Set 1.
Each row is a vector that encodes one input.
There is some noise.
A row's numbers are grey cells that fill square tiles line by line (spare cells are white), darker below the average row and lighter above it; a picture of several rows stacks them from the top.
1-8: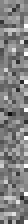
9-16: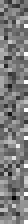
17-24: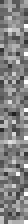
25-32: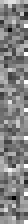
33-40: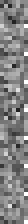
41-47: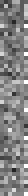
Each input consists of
a point on a 10-point line.
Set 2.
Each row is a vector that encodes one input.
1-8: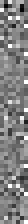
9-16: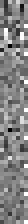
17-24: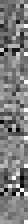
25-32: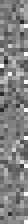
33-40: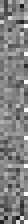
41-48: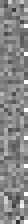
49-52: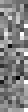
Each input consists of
a point on a 6-point circle.
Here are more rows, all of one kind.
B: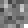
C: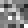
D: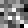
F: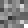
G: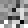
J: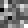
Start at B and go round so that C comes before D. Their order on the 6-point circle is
B, J, C, F, G, D.
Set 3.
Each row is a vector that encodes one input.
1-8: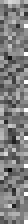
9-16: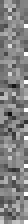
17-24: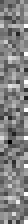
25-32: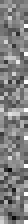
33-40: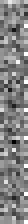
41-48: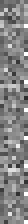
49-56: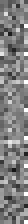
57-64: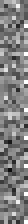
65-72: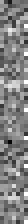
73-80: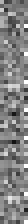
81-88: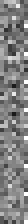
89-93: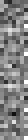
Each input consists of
a point on a 10-point line.
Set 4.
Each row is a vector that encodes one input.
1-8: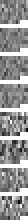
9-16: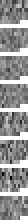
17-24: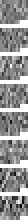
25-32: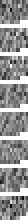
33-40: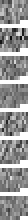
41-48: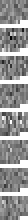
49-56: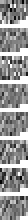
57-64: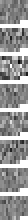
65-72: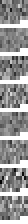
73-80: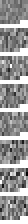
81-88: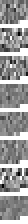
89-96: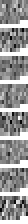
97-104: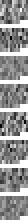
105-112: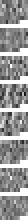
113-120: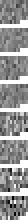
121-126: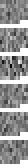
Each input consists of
a point on a 12-point line.
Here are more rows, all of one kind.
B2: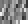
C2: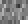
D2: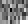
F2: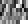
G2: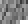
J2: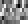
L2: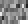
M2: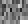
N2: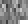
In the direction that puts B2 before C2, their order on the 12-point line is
B2, D2, M2, F2, N2, G2, C2, J2, L2.
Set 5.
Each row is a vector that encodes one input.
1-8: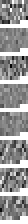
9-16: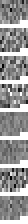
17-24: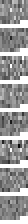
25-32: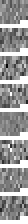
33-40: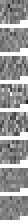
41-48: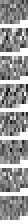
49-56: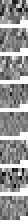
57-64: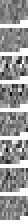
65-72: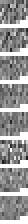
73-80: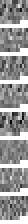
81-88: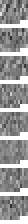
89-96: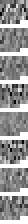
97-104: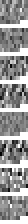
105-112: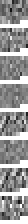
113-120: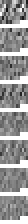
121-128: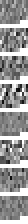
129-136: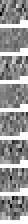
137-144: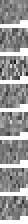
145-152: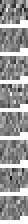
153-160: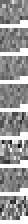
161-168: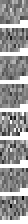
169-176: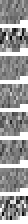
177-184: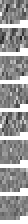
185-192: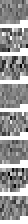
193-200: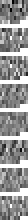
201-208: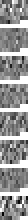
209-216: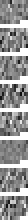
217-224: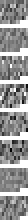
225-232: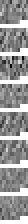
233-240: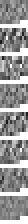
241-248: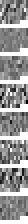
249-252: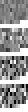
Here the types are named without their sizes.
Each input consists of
a point on a line.
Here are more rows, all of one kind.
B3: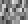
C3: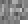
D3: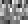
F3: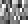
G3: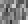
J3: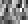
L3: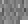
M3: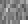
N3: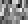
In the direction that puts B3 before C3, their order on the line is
B3, L3, G3, J3, D3, N3, C3, M3, F3.
